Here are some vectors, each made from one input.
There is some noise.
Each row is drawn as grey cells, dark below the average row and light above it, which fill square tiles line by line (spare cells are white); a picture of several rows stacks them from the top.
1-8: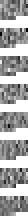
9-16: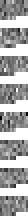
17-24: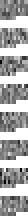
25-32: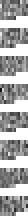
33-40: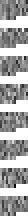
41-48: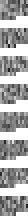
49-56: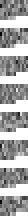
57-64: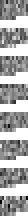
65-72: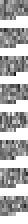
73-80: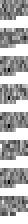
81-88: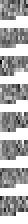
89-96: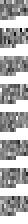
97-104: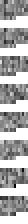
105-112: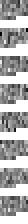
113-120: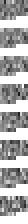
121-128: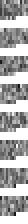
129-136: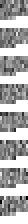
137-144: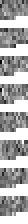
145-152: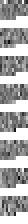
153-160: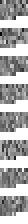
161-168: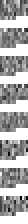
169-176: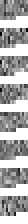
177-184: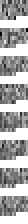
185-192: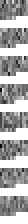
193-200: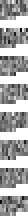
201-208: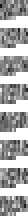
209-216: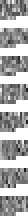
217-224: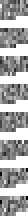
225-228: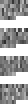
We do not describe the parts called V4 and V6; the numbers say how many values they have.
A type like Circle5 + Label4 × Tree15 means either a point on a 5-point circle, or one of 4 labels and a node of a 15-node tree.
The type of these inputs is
Bool × V6 + (Tree7 + Tree9) × V4.
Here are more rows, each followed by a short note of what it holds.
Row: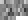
a true/false value and a value of V6
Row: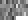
a node of a 9-node tree and a value of V4
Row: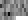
a true/false value and a value of V6
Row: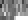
a node of a 9-node tree and a value of V4
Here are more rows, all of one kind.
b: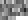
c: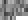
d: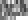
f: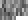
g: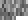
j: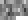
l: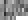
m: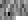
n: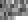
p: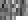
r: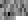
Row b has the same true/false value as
d, n and p.
